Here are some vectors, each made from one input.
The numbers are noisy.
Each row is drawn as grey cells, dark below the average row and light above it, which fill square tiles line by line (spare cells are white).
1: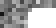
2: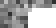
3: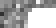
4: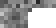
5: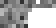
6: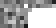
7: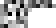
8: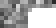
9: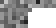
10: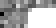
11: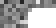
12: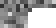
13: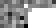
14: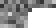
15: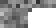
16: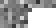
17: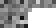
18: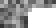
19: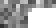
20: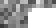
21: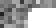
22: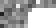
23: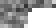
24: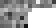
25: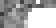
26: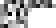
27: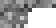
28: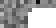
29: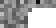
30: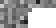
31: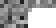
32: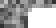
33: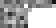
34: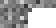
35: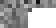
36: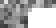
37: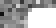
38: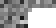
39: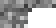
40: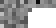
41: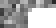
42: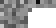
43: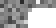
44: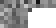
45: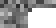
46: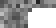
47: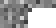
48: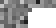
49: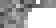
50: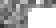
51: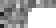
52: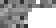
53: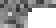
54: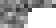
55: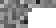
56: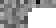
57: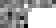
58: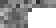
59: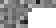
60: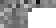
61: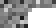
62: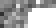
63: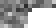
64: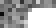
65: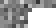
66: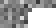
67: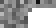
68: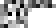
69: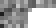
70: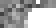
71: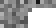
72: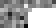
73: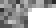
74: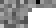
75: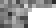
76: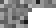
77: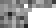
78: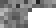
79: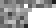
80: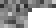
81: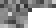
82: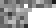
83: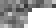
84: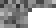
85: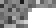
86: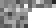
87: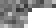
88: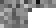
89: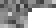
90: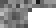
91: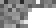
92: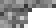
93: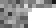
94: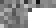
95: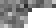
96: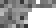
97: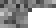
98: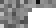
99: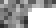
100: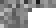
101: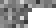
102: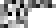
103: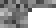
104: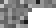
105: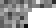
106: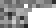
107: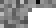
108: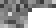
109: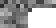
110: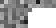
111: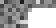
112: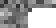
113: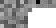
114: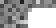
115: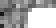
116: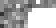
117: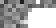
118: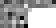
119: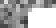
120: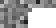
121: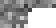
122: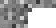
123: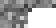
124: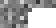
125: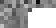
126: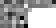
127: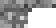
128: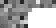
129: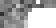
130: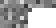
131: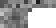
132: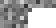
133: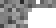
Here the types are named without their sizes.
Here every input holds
a list of points on a circle.
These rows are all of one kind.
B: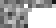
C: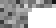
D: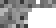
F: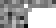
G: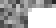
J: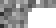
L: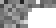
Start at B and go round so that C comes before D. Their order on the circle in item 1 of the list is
B, C, G, J, L, D, F.
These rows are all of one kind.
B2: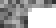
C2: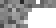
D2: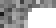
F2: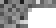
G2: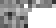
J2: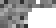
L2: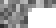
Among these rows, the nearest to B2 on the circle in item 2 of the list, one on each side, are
D2 and F2.
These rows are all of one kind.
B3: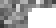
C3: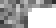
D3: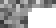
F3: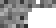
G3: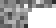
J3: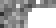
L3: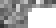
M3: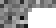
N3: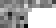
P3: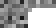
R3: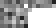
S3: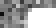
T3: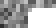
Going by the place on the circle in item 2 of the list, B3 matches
F3, G3 and L3.
